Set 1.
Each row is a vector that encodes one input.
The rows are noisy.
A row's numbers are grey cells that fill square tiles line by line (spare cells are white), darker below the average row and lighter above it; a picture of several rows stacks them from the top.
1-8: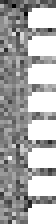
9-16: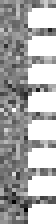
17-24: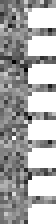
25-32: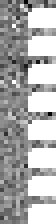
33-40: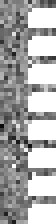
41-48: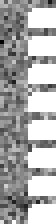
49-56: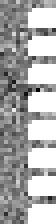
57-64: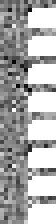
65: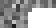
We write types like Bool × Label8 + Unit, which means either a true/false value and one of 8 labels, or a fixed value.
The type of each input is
Circle9 × (Tree9 + Unit).
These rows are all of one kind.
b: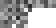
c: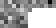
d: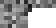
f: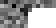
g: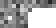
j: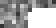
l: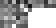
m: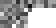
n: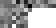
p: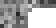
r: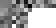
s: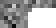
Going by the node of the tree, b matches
l, m, n and r.
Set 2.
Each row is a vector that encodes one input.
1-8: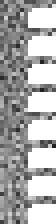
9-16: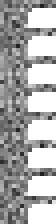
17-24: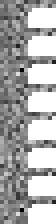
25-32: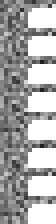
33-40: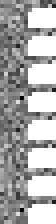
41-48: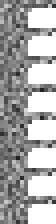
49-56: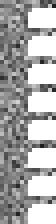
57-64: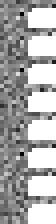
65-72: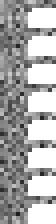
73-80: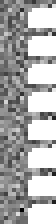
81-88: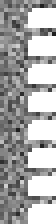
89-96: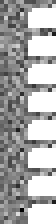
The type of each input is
Label6 + Line6.
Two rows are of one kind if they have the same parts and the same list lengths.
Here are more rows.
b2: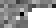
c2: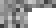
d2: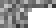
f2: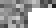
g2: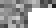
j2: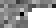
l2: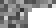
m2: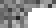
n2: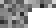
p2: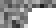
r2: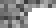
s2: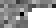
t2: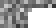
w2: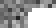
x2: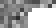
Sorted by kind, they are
b2, c2, d2, f2, g2, j2, n2, p2, s2, t2
l2, m2, r2, w2, x2

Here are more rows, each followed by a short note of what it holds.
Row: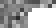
a point on a 6-point line
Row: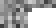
one of 6 labels
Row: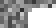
a point on a 6-point line
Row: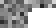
one of 6 labels
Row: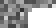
a point on a 6-point line
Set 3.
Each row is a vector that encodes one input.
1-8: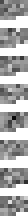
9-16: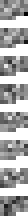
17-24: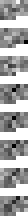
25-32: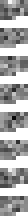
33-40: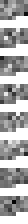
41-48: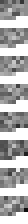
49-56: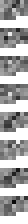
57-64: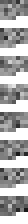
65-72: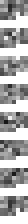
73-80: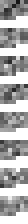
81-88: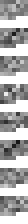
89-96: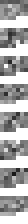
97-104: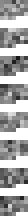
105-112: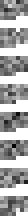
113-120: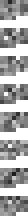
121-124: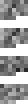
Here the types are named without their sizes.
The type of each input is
(Circle + Unit) × (Tree + Unit).
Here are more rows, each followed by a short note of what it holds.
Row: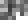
a fixed value
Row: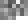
a point on a circle
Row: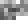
a point on a circle
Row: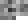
a point on a circle
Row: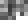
a fixed value
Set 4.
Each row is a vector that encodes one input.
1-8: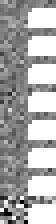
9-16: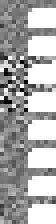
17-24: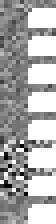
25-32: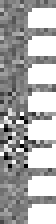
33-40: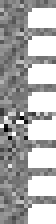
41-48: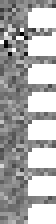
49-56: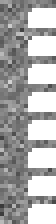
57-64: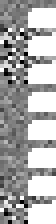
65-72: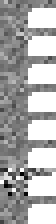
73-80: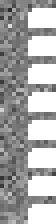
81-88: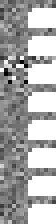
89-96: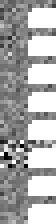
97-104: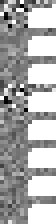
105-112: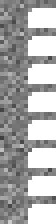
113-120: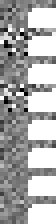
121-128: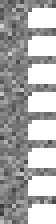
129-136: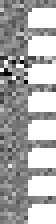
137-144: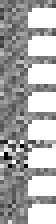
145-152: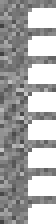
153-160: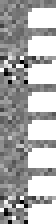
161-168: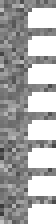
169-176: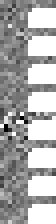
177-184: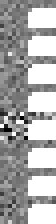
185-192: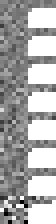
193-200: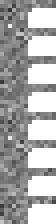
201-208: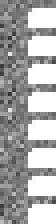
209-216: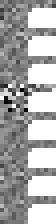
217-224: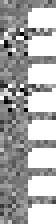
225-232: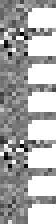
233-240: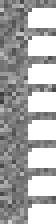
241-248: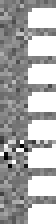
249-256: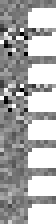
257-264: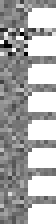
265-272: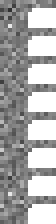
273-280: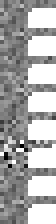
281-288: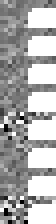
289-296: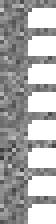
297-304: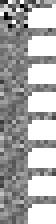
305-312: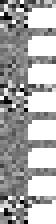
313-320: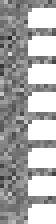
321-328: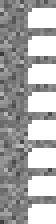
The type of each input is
Bool × Circle18.
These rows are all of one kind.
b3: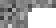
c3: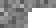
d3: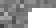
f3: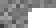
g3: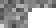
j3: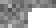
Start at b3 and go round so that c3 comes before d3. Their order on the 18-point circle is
b3, g3, c3, d3, f3, j3.
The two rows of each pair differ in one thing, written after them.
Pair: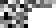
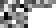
the place on the 18-point circle
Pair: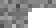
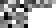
the true/false value
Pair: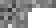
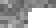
the place on the 18-point circle
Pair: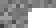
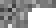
the place on the 18-point circle
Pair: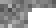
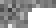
the place on the 18-point circle
